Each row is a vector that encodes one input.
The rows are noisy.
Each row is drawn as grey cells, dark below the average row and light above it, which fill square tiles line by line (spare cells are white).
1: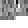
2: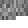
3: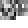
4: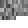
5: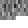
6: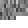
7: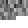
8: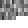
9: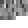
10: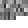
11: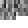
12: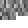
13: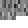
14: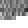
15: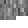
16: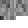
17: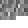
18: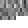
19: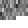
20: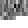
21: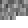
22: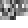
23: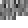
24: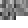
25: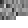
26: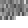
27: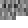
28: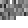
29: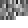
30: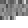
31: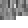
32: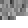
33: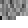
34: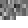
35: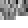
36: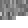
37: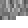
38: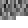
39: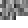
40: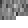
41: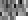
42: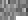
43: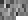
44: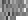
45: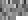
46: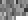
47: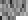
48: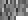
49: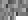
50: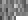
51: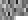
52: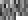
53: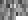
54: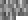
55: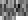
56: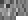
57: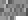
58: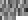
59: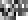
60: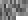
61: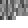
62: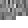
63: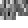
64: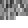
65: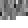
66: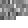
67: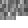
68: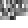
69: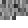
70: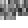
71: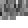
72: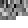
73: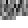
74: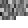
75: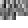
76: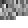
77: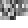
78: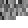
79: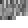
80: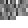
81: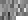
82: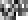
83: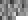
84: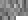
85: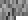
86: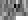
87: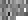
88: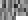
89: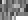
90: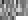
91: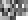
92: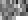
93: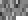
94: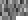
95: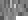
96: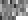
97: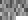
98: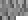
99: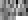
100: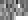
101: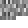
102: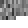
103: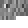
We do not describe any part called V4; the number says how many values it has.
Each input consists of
a list of up to two items, each one of 5 labels and a value of V4.
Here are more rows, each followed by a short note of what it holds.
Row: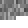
a list of two items
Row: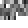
a list of one item
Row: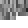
a list of two items
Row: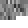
a list of one item
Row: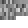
a list of two items
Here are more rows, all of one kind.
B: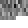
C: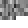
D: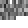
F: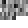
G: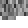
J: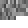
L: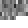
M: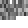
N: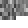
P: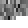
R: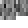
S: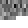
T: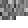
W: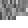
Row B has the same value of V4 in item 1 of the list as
J, L, R and W.
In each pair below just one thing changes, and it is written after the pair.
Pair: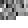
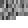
the label in item 2 of the list
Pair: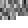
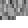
the label in item 2 of the list
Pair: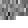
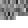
the label in item 2 of the list
